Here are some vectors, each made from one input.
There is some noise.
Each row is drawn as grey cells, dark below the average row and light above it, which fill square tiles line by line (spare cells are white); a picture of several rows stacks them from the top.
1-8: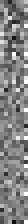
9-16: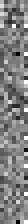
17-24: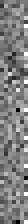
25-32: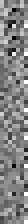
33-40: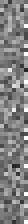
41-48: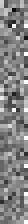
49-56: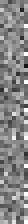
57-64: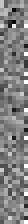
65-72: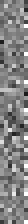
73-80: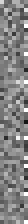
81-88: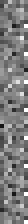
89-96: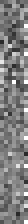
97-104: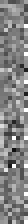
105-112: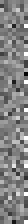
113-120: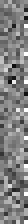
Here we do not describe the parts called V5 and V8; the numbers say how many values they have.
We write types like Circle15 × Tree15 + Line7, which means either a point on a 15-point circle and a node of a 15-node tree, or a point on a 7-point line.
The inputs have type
(Line7 + V8) × Tree7 + V5.
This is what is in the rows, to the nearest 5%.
About 75% of them hold a node of a 7-node tree, together with either a point on a 7-point line, or a value of V8. The rest hold a value of V5.
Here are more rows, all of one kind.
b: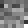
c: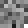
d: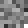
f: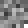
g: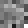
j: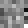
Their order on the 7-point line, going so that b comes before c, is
b, f, c, d, j, g.
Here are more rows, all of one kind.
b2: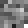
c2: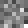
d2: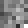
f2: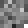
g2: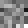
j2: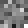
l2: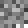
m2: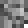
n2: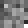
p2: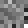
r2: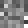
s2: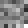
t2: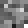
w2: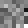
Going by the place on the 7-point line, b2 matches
d2, m2, n2 and t2.
